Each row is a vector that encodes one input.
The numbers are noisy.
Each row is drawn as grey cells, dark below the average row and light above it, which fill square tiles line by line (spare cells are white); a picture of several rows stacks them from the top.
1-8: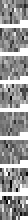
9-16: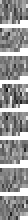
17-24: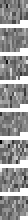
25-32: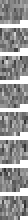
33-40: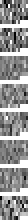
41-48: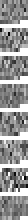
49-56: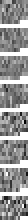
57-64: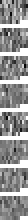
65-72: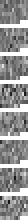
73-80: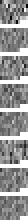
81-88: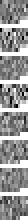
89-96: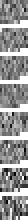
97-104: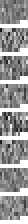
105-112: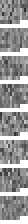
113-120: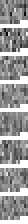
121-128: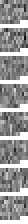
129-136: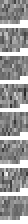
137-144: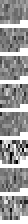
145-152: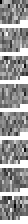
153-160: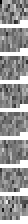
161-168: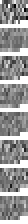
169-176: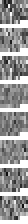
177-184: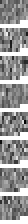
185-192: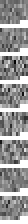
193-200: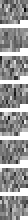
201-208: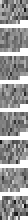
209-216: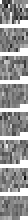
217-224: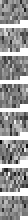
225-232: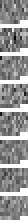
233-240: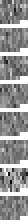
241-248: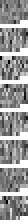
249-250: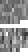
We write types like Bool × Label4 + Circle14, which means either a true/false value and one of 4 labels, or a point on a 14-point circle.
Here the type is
Label5 × (Label5 × Label5 × Label5 + Line8).
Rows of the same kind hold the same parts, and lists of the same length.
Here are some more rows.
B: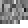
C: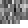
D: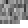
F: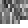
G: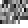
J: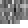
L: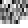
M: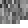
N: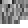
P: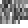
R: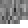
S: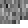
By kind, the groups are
B, D, G
C, F, J, L, M, N, P, R, S

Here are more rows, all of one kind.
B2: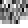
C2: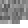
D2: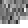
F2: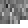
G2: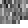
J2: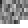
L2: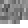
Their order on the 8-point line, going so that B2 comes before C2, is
B2, D2, C2, G2, L2, J2, F2.
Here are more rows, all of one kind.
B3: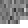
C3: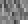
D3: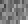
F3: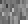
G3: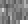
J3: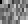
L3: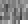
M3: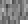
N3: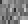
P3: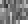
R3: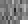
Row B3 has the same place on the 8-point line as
D3 and P3.
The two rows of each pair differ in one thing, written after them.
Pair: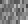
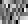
the label
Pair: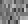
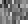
the label
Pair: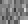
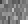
the label
